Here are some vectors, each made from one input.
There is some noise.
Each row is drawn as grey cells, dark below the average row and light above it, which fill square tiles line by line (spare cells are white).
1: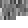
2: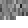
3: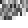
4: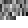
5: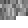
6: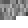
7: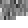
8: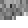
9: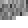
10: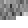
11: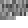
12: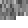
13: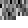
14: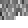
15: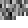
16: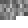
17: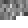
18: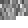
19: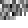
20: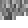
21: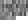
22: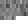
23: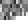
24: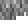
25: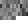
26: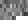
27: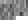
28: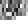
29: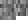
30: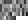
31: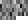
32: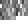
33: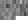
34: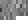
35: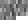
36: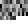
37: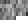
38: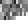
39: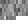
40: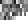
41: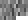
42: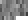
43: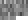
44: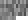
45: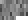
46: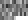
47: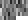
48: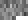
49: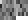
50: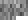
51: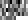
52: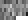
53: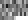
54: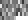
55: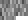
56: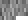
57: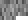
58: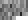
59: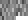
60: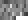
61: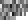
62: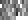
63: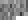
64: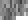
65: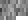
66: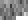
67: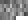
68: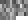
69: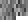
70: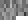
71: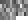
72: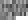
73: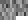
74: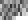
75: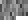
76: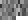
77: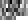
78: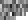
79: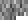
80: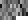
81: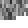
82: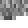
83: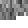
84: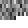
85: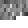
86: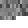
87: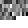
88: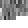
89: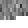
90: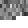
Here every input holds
a list of up to two points on a 6-point line.
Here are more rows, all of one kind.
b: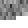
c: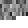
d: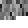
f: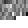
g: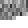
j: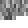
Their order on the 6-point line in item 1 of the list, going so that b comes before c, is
j, b, g, d, c, f.
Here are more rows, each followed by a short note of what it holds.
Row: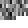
a list of two items
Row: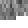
a list of two items
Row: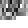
the empty list
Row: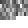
a list of one item
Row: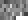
a list of one item
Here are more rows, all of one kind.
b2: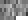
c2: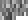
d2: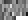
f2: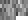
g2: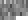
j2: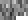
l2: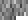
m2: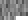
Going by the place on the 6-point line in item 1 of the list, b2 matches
d2 and f2.
